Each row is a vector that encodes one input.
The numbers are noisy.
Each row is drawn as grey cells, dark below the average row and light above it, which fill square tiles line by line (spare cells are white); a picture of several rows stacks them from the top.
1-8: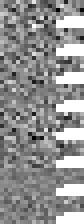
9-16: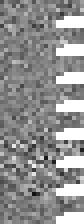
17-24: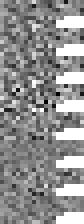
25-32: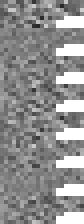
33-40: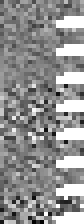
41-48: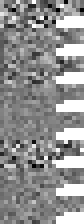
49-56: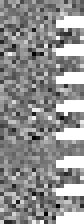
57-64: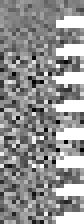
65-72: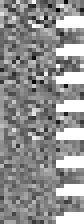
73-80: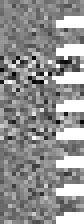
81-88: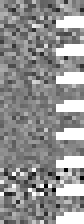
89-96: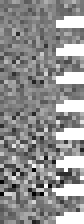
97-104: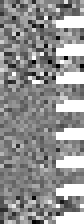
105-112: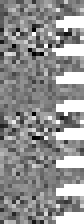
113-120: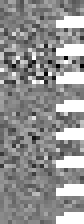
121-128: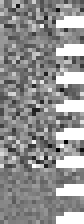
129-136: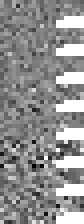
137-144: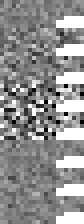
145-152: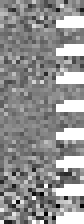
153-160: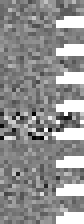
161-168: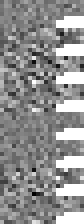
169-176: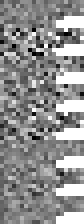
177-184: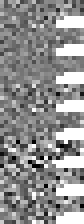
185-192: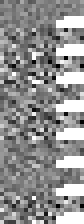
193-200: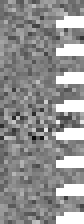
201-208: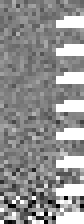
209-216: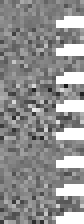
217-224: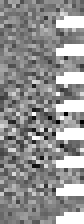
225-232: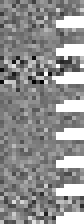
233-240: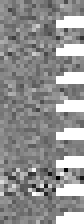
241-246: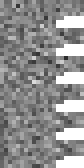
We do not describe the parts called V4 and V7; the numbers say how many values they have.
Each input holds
a node of a 12-node tree, together with either a true/false value and a value of V7, or a value of V4.
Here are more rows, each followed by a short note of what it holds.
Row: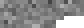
a node of a 12-node tree, a true/false value and a value of V7
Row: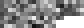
a node of a 12-node tree and a value of V4
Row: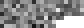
a node of a 12-node tree, a true/false value and a value of V7
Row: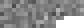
a node of a 12-node tree, a true/false value and a value of V7
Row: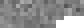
a node of a 12-node tree, a true/false value and a value of V7
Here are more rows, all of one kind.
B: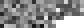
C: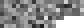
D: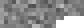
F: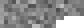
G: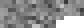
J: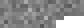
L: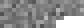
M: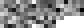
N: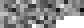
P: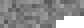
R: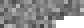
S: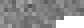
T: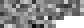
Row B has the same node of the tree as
D, F, N and R.
